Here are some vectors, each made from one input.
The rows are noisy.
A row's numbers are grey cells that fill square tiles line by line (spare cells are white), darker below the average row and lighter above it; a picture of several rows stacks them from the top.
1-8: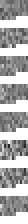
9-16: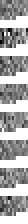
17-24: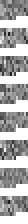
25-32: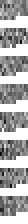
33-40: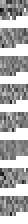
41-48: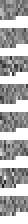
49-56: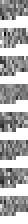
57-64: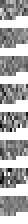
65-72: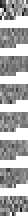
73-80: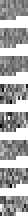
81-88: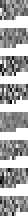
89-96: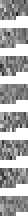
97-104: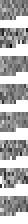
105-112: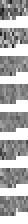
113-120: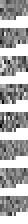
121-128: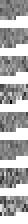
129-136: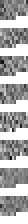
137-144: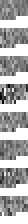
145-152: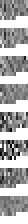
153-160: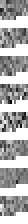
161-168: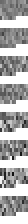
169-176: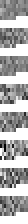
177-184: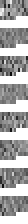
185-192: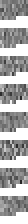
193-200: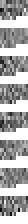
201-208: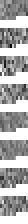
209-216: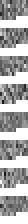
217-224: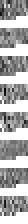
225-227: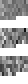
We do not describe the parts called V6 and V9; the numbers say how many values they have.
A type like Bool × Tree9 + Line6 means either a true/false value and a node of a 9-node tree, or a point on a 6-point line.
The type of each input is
(Line5 + Line7) × (Line8 + V6) + V9.
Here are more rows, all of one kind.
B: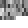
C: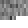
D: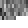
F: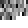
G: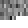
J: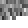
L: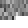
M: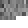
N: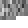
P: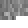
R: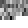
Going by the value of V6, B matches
G and P.
